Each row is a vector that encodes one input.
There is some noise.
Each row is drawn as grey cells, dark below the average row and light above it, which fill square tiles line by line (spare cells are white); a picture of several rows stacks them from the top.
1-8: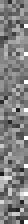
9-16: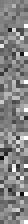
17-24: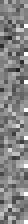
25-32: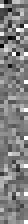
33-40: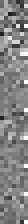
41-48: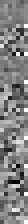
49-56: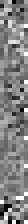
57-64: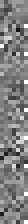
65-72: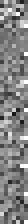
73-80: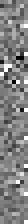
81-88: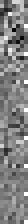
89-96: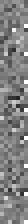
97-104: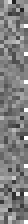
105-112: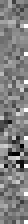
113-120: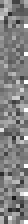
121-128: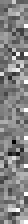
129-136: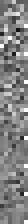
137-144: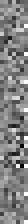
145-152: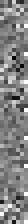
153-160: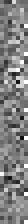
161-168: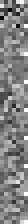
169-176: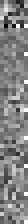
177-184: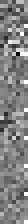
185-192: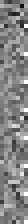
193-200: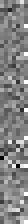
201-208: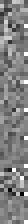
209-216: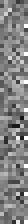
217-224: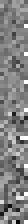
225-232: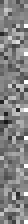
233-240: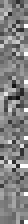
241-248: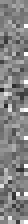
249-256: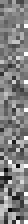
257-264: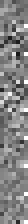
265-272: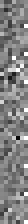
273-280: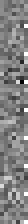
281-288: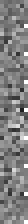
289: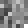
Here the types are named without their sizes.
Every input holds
two labels, a point on a line and four true/false values.
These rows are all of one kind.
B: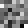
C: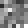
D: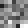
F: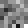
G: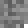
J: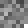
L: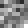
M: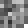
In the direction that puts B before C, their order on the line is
F, L, B, C, G, D, J, M.
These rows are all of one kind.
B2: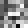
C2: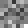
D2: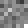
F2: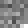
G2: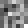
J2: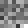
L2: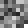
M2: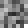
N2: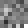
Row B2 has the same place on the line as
G2, L2 and N2.
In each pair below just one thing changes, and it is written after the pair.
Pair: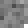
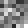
one of the two labels
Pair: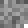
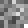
one of the two labels
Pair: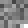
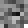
the place on the line
